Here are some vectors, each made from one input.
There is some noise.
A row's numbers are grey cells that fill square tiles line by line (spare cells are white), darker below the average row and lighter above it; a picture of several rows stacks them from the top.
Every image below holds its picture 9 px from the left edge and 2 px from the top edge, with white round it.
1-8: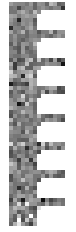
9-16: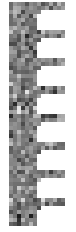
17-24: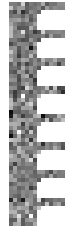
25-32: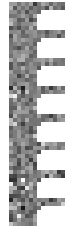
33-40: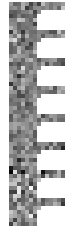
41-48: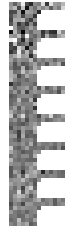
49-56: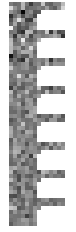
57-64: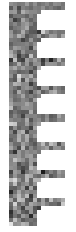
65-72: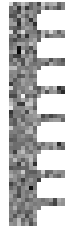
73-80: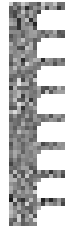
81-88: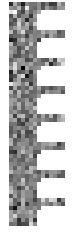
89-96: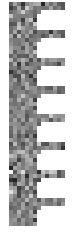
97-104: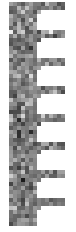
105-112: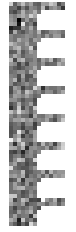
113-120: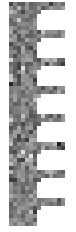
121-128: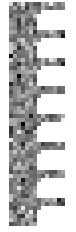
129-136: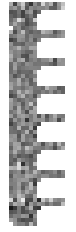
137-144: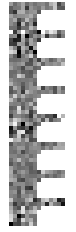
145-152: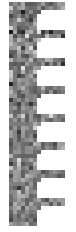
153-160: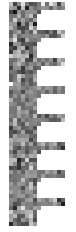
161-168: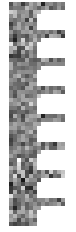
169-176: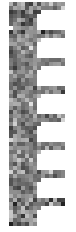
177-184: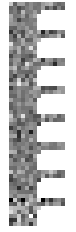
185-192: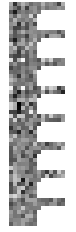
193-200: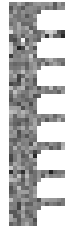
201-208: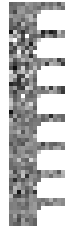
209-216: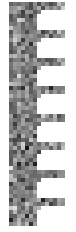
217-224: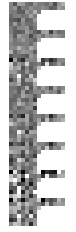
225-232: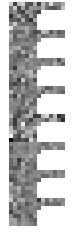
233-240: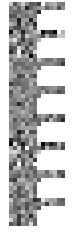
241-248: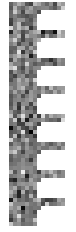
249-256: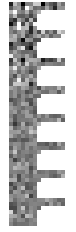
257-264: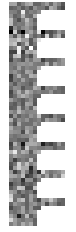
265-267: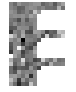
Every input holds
a point on a 13-point circle, a point on a 4-point line and a point on a 5-point line.
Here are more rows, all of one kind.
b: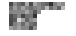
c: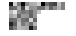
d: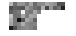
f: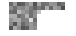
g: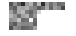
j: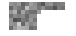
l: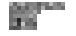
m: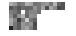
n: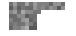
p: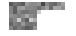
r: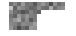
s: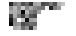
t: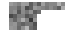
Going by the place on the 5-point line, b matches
d and l.
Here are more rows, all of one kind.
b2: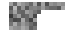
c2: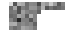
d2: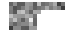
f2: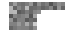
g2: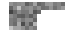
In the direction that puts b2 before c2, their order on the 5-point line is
b2, d2, c2, f2, g2.
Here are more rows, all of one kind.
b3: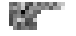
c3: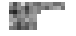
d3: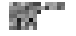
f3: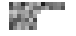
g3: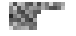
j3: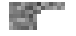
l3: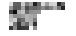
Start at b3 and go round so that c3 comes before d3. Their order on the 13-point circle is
b3, c3, g3, j3, d3, l3, f3.
